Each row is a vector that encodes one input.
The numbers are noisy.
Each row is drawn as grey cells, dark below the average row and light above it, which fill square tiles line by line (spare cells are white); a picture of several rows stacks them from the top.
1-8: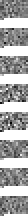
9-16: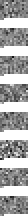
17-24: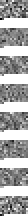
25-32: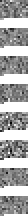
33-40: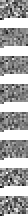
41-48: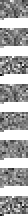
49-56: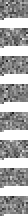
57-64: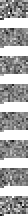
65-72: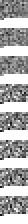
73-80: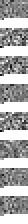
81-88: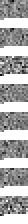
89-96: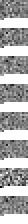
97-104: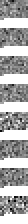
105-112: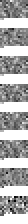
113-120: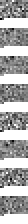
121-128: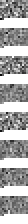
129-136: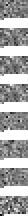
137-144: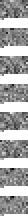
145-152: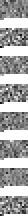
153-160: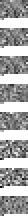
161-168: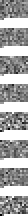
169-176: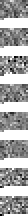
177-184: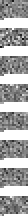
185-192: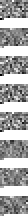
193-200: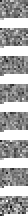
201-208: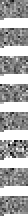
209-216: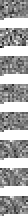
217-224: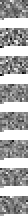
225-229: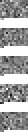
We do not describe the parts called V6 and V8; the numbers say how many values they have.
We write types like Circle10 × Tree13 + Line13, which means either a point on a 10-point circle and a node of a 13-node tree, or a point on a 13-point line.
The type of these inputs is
Line9 × V6 + List2(Bool × V8).
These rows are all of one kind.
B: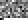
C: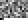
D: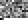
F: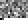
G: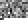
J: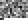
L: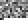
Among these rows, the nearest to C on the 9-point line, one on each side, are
F and L.
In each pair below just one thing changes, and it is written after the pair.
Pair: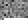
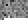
the true/false value in item 2 of the list
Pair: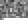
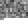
the value of V8 in item 2 of the list
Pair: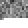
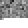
the true/false value in item 2 of the list
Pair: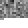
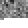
the true/false value in item 2 of the list
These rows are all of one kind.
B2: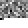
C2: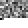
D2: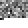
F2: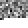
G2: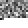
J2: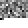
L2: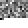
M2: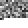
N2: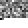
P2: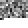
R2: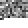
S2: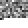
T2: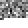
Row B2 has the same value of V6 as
J2 and L2.
